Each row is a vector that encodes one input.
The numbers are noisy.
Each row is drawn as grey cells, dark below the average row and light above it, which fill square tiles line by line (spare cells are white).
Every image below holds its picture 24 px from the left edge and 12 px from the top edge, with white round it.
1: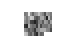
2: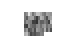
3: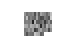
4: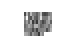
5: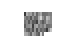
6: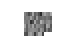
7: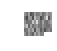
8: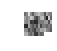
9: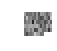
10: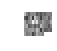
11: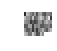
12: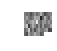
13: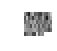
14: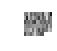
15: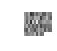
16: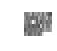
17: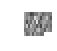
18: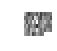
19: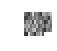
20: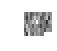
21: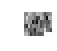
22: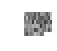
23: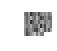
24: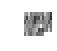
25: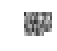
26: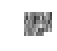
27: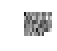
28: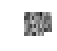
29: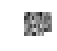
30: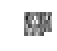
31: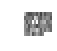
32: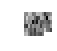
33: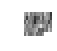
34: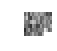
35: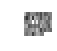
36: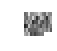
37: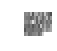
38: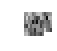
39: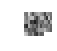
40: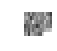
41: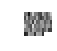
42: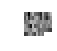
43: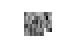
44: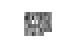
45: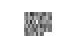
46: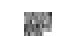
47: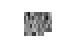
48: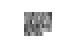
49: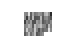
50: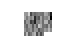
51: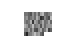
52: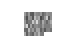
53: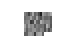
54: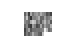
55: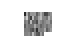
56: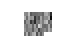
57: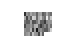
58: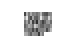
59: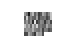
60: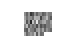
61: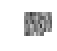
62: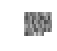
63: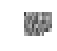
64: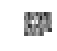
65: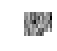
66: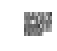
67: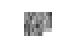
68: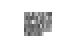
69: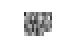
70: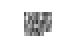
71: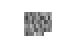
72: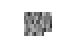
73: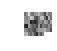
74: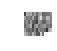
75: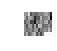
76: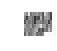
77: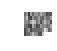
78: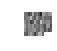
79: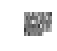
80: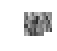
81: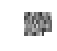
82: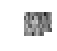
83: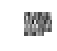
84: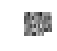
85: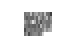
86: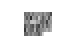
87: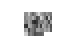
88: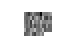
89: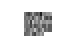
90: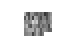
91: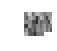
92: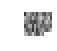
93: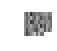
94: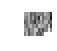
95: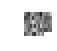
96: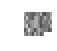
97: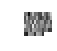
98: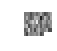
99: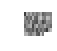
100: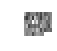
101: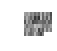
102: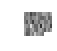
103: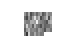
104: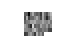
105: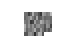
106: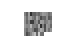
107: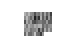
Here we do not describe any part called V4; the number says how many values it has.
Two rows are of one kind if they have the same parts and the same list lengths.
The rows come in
2 kinds.
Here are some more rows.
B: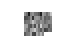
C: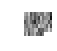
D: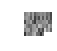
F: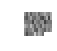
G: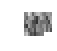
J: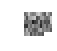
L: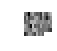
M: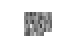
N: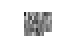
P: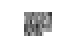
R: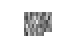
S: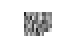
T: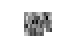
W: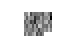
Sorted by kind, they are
B, F, L, M, R
C, D, G, J, N, P, S, T, W

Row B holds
a point on a 5-point circle and a node of a 7-node tree.
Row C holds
a node of a 7-node tree and a value of V4.
